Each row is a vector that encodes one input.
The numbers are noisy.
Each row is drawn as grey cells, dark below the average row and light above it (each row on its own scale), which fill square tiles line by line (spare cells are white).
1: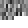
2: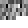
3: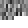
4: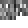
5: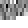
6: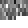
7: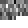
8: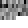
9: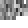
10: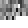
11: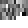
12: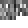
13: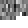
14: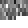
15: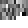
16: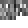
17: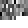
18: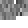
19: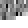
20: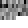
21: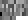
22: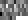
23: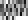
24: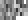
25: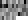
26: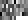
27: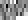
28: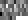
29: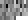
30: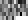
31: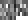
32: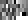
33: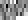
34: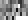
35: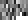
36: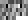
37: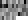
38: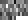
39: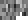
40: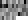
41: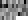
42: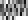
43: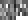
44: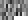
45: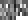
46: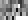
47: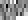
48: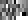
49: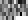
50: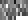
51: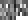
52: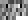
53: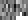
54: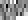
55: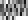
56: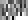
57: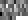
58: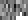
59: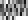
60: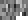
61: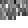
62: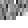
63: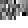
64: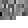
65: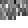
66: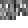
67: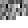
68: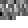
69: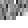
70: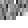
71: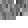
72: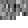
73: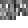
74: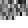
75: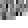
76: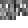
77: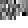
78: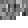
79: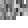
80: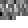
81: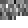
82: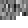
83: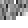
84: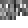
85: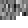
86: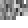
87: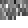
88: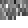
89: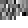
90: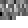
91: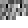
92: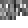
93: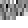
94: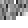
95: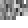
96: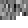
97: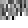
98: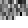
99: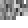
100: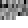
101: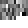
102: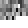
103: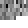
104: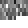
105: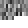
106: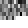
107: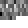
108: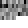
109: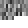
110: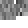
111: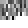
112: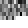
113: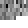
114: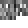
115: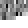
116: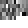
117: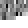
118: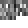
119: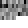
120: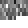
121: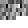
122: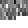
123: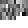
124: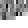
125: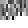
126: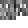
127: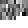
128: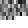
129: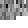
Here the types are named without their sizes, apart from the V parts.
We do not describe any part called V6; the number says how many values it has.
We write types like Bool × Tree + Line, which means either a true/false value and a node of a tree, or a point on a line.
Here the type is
Bool × V6 + List(Line).
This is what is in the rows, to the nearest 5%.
About 45% of them hold a true/false value and a value of V6. The rest are lists of points on a line.
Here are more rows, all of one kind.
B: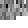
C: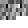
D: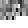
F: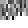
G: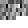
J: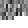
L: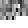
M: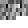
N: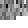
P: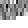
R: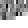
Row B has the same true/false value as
N, P and R.
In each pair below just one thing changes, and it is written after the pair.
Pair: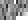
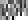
the true/false value
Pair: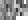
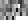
the true/false value
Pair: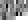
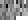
the value of V6
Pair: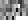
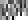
the value of V6
